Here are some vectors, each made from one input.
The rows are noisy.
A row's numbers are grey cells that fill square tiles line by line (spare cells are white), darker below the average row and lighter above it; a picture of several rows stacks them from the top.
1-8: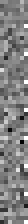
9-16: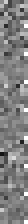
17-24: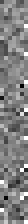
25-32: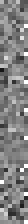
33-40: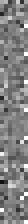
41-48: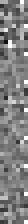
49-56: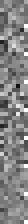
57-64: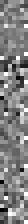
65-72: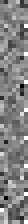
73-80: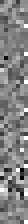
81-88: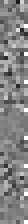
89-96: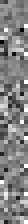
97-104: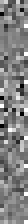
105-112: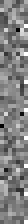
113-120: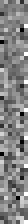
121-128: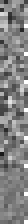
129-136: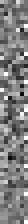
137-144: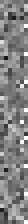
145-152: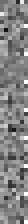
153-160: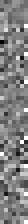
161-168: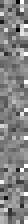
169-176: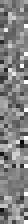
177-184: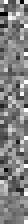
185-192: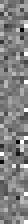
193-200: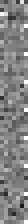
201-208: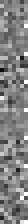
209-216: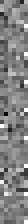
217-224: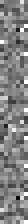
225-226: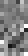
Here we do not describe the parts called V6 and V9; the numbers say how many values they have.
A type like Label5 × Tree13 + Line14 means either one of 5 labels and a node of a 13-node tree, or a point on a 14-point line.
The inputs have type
Bool × (Line4 + V9) + V6.
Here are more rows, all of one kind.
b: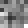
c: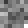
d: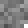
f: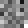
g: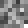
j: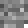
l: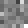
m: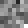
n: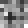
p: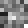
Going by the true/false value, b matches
f, j, l and n.
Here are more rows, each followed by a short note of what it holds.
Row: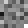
a value of V6
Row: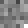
a point on a 4-point line and a true/false value
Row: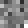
a true/false value and a value of V9
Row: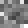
a value of V6
